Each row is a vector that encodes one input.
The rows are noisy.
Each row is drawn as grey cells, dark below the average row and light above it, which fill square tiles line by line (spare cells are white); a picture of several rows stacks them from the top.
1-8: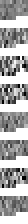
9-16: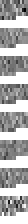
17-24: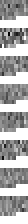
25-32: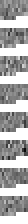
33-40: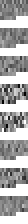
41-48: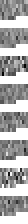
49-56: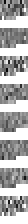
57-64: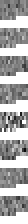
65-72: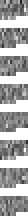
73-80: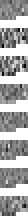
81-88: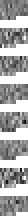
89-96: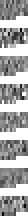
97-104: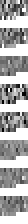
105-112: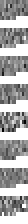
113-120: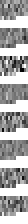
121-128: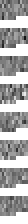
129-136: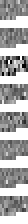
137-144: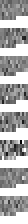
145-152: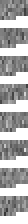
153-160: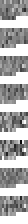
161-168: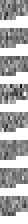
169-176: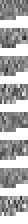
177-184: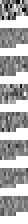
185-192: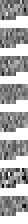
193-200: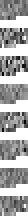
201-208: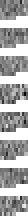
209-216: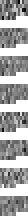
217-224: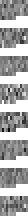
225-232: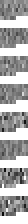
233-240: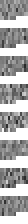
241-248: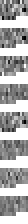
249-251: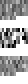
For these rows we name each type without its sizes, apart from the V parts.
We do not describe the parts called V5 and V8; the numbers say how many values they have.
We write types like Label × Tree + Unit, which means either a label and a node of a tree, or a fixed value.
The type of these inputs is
Bool × V8 + Circle × (Line + V5).
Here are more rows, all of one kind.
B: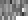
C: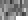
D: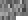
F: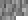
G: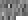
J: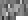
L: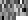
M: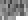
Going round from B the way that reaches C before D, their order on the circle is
B, F, L, M, C, G, D, J.
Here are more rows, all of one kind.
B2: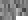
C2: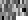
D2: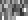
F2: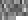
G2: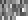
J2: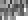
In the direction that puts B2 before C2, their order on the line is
J2, D2, F2, G2, B2, C2.
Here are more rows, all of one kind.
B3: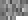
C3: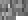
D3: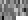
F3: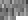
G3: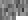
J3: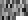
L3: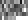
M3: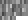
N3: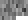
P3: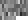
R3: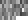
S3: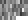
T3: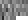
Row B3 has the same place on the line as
C3, F3 and T3.
